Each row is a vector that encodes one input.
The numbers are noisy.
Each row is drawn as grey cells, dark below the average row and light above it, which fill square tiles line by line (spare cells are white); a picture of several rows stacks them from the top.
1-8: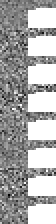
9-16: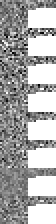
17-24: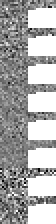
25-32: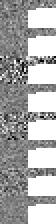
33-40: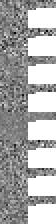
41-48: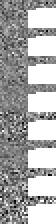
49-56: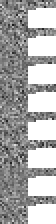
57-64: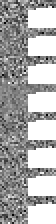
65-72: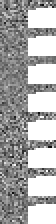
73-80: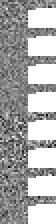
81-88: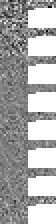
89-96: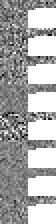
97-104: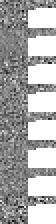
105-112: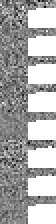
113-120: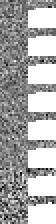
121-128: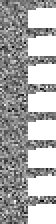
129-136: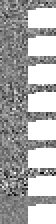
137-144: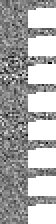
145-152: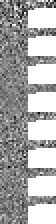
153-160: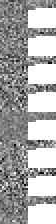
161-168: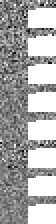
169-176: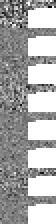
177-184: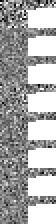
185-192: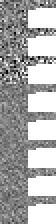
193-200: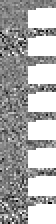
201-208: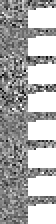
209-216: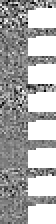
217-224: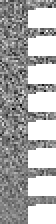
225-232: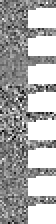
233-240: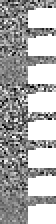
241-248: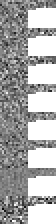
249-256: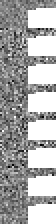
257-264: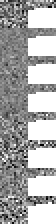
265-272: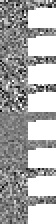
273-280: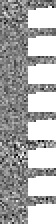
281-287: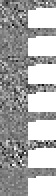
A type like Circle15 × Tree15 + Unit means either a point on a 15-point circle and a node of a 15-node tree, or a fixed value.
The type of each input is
(Circle11 + Unit) × Tree11 + Label10 × Label10 × Label10 × Label10.
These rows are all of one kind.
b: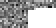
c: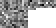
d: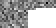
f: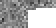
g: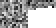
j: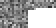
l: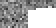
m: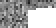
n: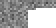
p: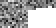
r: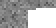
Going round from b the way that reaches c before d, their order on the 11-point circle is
b, r, c, f, p, n, d, j, l, m, g.
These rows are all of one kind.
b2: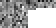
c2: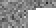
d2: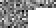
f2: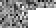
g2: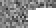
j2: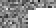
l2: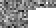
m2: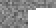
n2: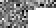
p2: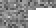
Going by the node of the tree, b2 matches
g2 and l2.
